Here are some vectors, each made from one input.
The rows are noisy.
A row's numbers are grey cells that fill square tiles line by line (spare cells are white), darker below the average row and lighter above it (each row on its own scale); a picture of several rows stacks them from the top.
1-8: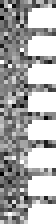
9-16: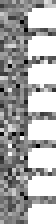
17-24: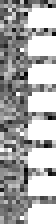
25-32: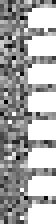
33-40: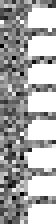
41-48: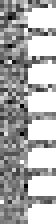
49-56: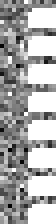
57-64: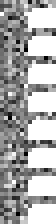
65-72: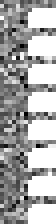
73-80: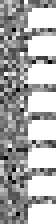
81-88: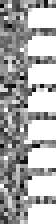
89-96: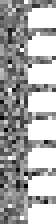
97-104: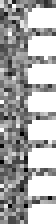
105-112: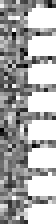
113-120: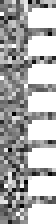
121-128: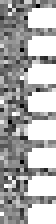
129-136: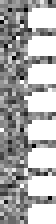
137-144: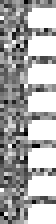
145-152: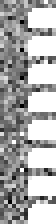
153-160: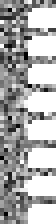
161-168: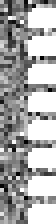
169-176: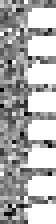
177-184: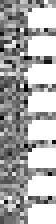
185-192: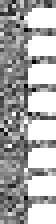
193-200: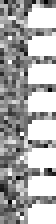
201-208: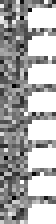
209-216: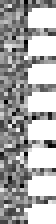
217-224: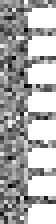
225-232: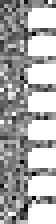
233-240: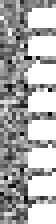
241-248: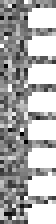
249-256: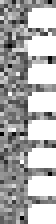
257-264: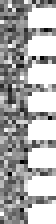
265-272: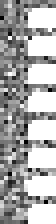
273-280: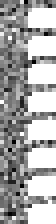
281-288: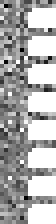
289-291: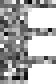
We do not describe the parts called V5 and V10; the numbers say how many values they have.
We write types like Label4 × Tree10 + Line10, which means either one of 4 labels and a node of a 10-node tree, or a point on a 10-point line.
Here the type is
(Line7 + V5) × V10 + List2(Line6).
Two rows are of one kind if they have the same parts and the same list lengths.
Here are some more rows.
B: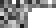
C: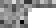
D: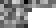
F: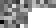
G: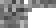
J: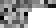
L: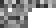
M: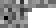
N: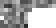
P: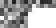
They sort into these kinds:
B, C
D, L, N
F, G
J, P
M

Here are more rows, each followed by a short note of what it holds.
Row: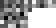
the empty list
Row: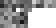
the empty list
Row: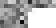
a list of one item
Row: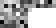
a list of two items
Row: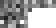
the empty list
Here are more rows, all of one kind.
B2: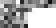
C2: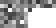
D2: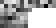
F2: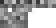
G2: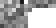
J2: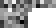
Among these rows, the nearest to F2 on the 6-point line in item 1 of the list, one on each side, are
D2 and J2.
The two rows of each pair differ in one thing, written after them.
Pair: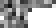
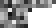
the place on the 6-point line in item 2 of the list
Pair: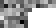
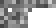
the place on the 6-point line in item 1 of the list
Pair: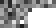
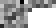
the place on the 6-point line in item 1 of the list
